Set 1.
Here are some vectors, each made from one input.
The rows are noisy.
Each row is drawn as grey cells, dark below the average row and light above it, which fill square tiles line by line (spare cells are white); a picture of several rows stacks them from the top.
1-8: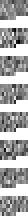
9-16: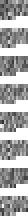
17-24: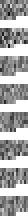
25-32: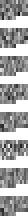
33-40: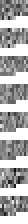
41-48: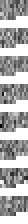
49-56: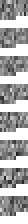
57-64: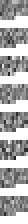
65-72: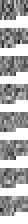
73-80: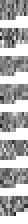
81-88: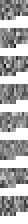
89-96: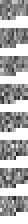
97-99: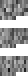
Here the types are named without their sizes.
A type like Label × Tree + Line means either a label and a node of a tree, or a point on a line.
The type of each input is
Line.
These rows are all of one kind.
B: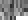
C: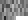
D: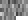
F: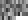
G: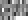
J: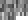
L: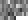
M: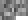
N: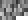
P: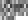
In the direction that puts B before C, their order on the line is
N, B, J, L, D, C, M, P, G, F.
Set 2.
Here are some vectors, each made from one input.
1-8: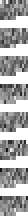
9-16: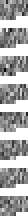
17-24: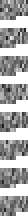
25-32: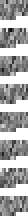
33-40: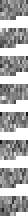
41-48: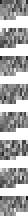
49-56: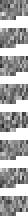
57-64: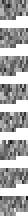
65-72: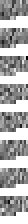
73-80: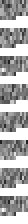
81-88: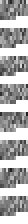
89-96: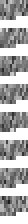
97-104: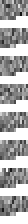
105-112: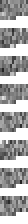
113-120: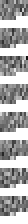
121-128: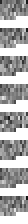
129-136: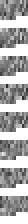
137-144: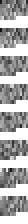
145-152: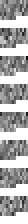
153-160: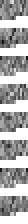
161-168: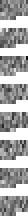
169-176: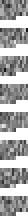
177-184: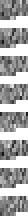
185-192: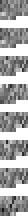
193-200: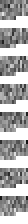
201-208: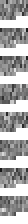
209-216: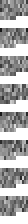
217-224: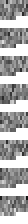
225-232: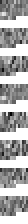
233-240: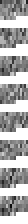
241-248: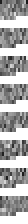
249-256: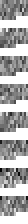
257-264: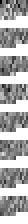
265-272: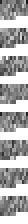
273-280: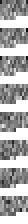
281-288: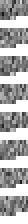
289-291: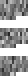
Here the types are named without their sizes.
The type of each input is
Circle.
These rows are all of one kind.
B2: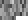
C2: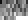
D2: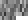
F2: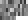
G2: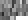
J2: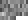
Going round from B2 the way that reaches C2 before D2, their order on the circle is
B2, J2, C2, D2, G2, F2.
